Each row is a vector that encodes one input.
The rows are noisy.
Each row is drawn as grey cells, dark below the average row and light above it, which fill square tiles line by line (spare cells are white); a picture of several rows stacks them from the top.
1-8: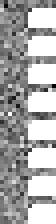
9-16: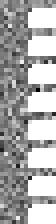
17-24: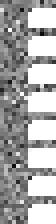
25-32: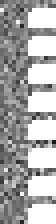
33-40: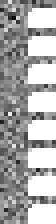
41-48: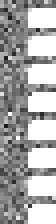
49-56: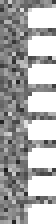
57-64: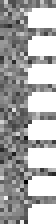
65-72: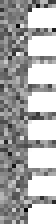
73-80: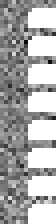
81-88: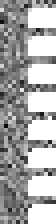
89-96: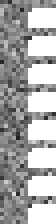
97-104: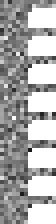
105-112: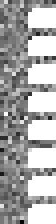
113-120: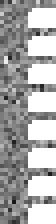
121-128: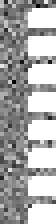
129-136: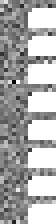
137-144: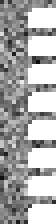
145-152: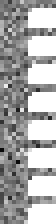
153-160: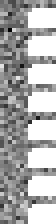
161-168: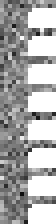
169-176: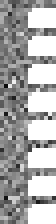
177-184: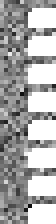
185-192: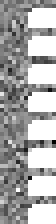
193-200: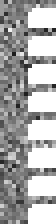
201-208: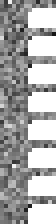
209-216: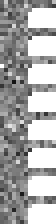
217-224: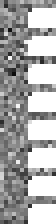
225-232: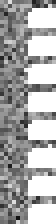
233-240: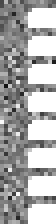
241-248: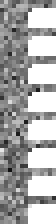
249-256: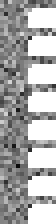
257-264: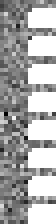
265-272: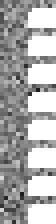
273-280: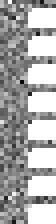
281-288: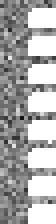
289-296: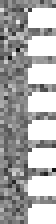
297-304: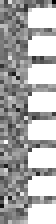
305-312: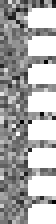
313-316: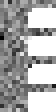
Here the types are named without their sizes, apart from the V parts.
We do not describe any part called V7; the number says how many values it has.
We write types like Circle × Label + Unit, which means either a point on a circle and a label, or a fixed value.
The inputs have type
(Bool × Bool × Bool + (Circle + V7) × Line) × Label.
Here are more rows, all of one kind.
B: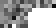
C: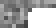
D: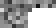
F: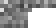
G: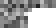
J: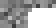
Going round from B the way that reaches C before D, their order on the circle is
B, C, D, G, F, J.
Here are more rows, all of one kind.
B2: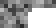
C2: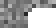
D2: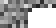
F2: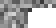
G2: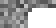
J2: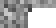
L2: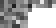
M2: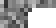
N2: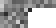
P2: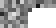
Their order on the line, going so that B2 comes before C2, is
B2, C2, L2, G2, N2, J2, M2, P2, D2, F2.
